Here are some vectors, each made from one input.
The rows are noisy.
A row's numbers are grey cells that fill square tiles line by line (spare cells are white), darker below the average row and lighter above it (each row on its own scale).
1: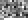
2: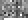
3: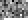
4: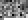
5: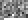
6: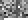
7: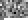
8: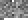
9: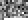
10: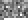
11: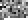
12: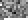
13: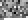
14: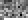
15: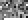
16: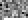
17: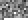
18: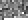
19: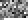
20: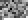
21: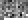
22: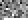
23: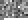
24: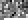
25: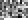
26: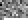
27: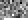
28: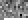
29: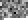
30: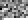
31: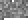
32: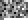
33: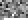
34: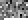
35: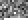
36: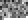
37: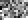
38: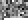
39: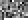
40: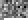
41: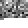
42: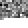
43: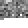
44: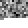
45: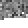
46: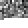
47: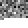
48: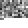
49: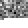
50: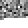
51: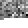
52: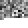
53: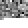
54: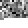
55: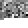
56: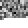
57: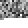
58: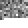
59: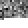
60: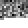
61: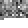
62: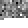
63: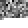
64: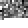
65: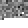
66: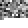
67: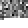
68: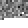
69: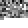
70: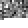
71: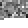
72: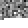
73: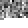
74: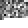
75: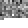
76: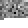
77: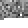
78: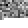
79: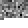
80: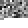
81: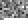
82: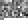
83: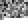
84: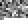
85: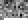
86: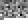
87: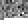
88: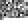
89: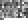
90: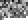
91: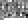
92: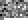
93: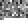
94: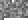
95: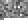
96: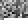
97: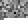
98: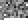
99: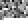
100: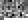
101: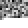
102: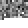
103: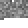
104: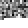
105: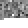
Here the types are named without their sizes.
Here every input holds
either a point on a circle and a point on a line, or a label.
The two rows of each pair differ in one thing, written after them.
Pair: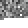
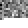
the place on the line
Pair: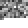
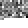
the place on the circle
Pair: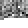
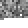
the place on the line
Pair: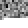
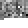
the place on the line
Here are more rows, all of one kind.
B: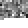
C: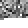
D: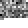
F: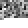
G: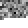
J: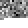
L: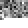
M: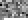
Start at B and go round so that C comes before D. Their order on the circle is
B, M, J, F, C, D, L, G.
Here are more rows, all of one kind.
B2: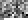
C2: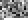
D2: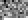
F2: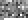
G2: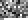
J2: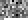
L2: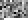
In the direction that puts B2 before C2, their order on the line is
B2, J2, D2, F2, C2, L2, G2.
